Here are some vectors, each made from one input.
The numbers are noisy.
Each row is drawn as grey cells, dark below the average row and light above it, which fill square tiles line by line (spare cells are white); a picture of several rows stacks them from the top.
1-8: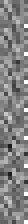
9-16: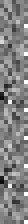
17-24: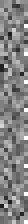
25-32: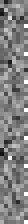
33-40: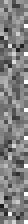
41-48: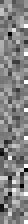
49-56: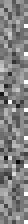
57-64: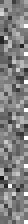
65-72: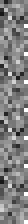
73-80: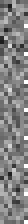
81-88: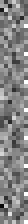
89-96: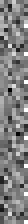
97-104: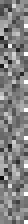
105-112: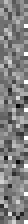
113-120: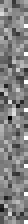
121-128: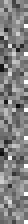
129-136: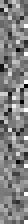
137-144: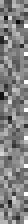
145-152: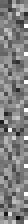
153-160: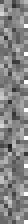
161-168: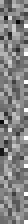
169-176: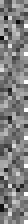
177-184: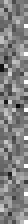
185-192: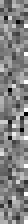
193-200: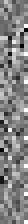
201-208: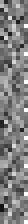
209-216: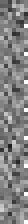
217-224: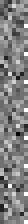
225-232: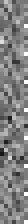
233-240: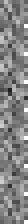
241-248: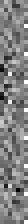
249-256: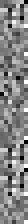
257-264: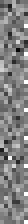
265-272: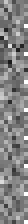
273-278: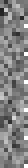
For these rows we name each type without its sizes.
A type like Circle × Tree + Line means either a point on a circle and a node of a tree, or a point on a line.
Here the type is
Bool × Bool × Bool × Bool + List(Line).
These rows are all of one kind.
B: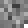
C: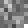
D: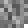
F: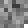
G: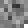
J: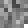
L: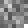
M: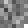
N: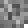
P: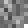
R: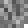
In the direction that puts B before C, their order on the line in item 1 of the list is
J, F, G, B, N, D, R, M, P, C, L.
